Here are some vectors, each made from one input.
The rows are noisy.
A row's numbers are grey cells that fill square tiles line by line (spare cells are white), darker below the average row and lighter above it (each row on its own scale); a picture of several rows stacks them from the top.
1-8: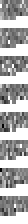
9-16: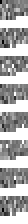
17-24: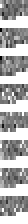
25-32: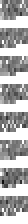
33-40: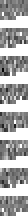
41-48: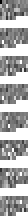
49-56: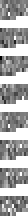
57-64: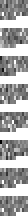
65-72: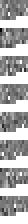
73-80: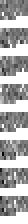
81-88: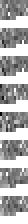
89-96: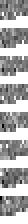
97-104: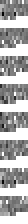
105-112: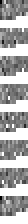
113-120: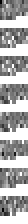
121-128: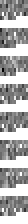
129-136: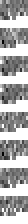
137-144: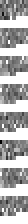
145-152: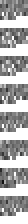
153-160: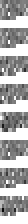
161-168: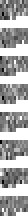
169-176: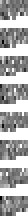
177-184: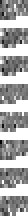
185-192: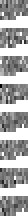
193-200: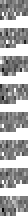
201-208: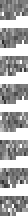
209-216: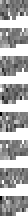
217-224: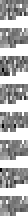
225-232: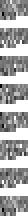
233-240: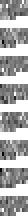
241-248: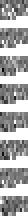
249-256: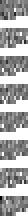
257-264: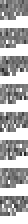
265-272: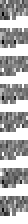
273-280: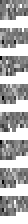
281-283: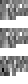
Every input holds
either a fixed value, or a node of a 9-node tree, or four true/false values.
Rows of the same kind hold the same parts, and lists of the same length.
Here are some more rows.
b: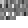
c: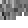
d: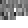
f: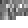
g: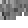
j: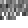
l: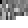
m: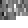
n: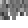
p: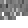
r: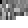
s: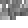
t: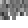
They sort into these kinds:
b
c, d, f, g, l, m, n, r, s, t
j, p

